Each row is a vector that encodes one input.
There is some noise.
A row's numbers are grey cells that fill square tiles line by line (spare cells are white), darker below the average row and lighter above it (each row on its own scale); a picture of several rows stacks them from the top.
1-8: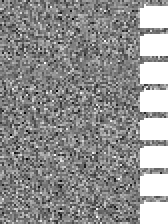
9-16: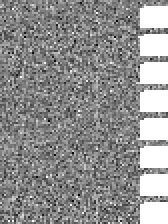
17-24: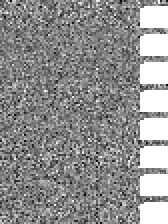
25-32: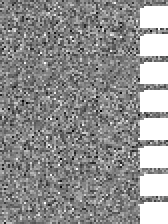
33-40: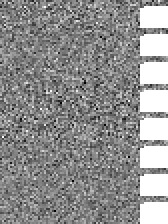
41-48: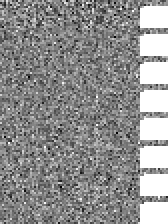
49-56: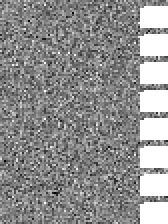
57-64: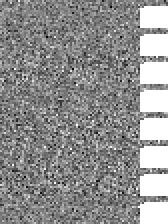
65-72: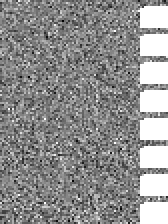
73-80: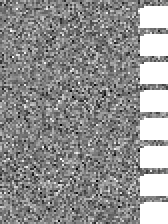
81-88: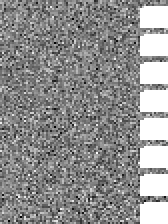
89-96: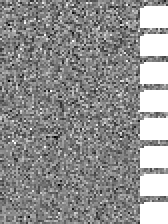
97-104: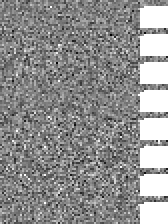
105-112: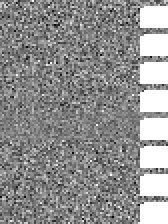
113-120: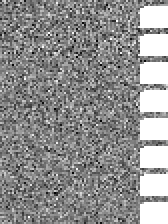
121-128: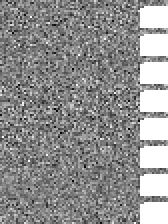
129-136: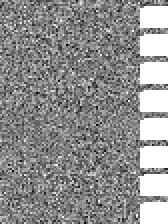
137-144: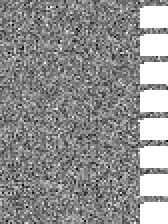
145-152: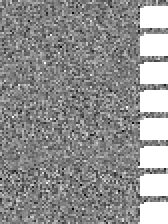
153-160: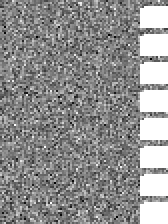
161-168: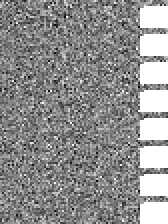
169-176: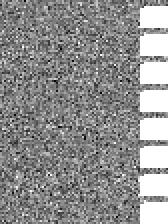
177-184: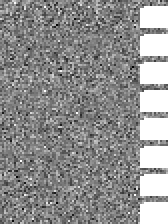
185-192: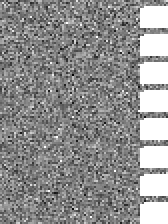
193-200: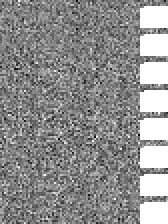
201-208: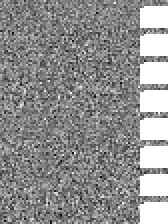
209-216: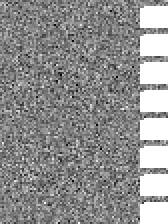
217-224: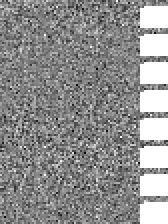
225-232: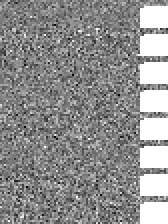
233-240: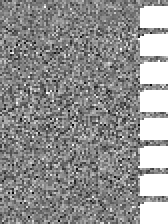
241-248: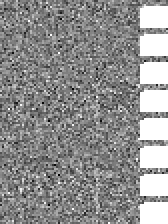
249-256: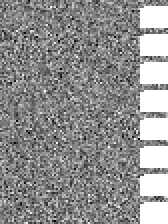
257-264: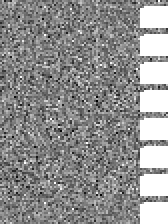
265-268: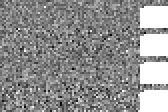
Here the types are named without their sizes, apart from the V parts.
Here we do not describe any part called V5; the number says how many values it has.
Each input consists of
a label and a value of V5, together with either a fixed value, or four true/false values.
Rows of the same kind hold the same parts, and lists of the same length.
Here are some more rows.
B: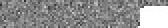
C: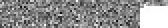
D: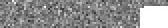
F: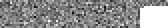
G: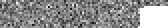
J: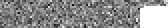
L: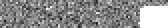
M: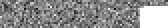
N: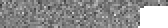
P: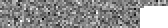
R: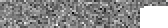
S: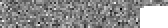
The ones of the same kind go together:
B, G, N
C, D, F, J, L, M, P, R, S

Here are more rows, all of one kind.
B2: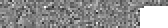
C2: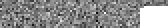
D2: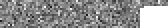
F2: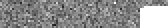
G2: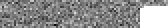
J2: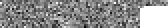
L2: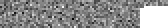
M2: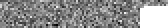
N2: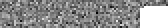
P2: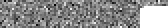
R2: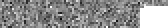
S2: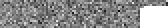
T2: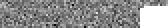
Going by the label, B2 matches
D2 and P2.
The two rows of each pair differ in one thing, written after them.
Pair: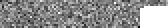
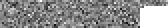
one of the four true/false values
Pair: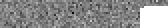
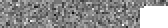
the value of V5
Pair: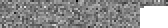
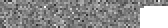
one of the four true/false values
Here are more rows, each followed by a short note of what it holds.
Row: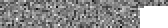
a label, four true/false values and a value of V5
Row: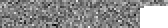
a label, four true/false values and a value of V5
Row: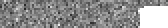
a label and a value of V5
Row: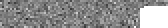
a label, four true/false values and a value of V5
